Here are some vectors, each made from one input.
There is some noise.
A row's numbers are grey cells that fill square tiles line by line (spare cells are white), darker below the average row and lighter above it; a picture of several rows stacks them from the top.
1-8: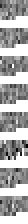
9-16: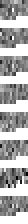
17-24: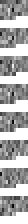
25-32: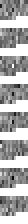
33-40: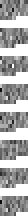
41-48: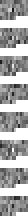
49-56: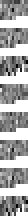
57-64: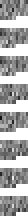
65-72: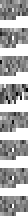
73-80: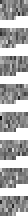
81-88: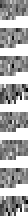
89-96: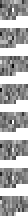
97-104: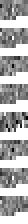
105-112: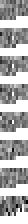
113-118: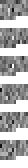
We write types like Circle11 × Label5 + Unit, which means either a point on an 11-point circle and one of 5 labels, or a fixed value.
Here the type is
List2(Circle6).
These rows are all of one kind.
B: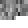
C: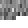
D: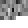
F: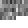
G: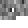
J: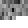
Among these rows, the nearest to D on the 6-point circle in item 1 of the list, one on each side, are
B and J.
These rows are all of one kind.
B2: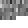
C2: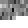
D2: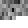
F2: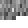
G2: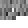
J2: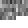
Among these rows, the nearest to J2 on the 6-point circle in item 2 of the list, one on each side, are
B2 and D2.
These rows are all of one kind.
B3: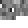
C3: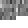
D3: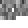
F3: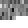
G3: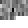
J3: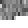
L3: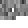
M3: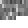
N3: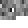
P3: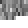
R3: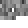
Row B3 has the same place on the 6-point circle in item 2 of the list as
C3, F3 and J3.
